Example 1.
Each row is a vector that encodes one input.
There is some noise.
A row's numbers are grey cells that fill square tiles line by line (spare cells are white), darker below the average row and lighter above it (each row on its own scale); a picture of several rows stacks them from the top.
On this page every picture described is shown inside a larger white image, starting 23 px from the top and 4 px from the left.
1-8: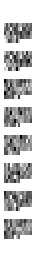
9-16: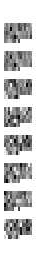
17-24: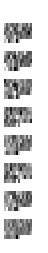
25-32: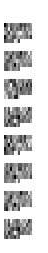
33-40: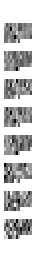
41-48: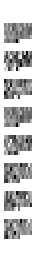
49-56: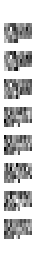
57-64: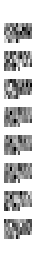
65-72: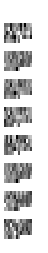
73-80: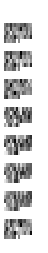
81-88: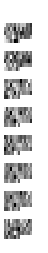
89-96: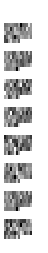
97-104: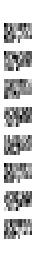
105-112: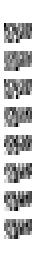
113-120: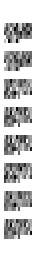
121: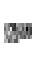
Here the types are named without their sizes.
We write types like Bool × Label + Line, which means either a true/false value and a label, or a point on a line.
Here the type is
Bool × Label + Unit.
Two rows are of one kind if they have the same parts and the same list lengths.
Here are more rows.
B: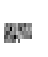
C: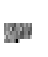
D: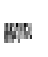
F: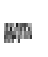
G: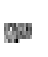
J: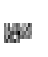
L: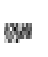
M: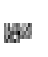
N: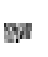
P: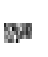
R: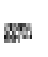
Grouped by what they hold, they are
B, C, D, F, G, L, N, P, R
J, M

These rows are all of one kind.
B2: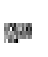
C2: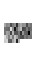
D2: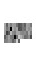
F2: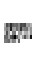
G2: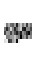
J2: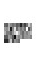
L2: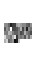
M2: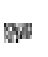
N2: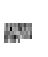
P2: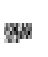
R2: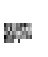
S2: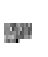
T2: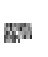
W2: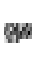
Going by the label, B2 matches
F2, L2 and T2.
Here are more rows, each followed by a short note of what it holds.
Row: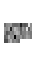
a label and a true/false value
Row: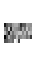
a label and a true/false value
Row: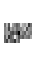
a fixed value
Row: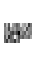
a fixed value
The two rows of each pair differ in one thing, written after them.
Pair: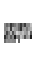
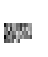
the label
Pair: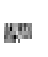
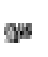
the true/false value
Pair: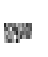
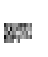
the true/false value
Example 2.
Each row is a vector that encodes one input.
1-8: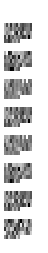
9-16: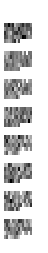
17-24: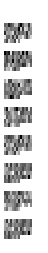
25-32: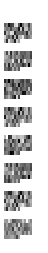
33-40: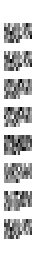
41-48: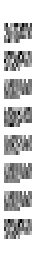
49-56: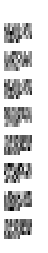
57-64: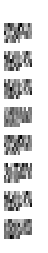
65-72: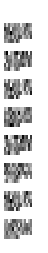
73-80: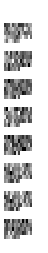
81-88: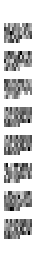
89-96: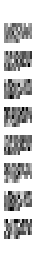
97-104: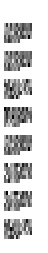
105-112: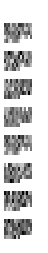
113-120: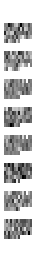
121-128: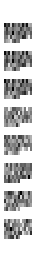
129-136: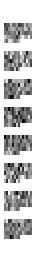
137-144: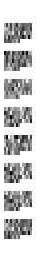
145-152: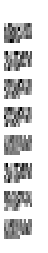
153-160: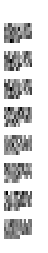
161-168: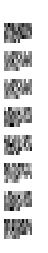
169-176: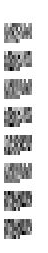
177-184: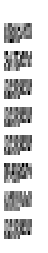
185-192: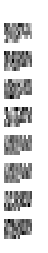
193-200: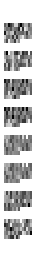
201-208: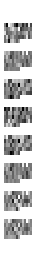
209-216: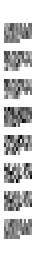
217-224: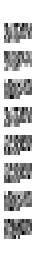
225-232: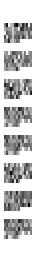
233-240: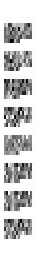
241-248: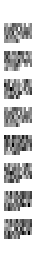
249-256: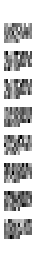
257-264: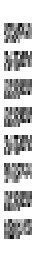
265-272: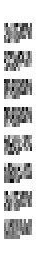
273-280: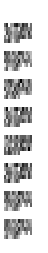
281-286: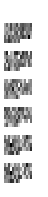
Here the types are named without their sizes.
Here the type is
Bool × Label.
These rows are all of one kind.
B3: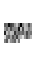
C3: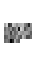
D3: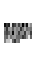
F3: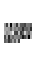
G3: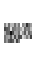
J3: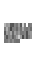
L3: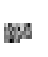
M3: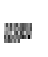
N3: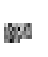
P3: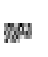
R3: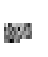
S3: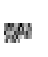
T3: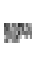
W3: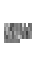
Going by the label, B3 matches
P3, S3 and T3.
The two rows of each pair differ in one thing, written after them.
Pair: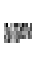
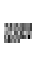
the true/false value
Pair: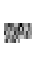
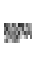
the true/false value
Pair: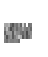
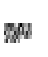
the label
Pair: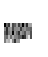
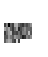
the true/false value
